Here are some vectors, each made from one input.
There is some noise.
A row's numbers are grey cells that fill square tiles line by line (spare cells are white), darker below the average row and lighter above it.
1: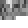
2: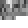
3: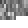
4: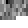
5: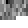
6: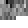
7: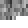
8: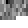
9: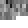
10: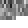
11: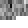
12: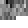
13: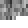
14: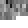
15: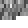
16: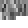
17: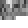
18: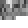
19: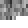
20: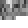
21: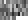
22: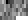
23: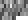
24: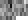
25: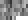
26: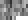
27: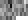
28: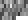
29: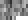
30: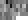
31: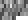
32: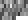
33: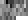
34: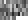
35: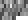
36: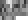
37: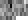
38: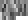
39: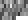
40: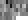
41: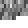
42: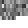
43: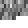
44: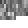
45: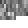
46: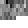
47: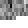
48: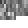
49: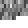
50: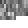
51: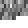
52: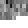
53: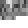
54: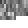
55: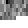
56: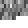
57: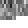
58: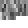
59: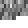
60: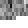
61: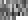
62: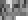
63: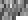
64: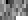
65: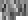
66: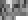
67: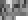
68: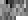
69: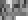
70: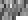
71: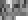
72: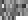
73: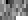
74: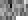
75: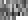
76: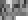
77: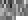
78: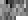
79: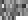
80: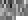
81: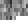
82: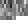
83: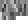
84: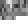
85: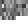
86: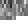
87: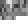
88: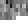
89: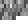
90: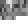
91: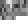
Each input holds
either one of 5 labels, or a point on a 7-point line.
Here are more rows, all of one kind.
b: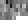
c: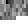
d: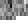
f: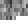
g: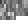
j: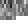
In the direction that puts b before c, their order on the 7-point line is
g, j, d, f, b, c.
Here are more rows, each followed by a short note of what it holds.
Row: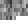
a point on a 7-point line
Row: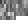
a point on a 7-point line
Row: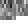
a point on a 7-point line
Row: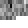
a point on a 7-point line
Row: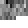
a point on a 7-point line
